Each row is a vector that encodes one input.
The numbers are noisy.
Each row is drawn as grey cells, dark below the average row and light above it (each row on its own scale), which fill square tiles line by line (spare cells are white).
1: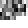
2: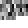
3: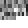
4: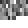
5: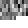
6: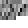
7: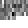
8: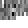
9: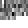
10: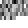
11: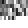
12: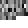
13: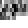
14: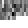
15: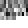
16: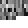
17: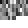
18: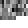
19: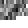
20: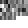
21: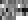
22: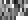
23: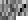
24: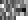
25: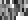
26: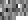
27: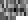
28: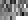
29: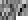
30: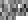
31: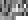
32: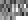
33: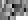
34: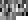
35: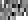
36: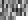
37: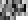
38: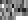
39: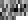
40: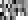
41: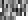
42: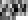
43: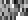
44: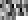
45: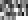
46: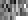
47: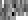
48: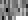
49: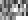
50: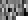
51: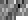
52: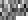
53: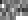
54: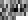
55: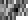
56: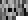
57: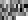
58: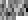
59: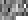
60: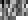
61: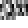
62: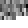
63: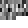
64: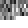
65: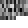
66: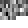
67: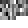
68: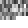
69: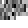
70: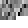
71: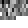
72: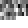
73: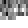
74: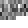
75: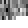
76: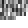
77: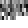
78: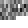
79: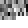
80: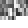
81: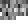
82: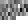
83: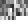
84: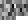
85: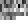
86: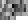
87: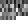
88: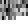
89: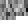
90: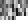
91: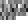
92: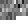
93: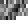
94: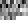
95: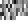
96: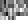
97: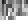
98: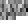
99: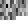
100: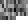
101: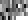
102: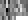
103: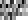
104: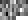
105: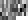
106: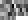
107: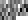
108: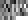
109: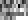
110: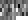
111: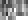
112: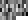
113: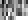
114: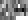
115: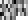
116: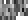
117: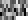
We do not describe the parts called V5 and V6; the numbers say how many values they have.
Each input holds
either one of 4 labels and a value of V5, or a true/false value and a value of V6.
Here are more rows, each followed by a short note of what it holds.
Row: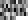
a true/false value and a value of V6
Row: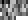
a true/false value and a value of V6
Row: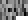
a true/false value and a value of V6
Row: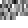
a true/false value and a value of V6
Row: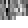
one of 4 labels and a value of V5
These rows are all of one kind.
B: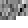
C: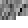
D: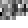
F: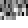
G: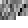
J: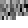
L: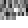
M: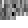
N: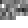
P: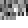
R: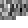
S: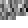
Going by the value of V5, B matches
C and G.
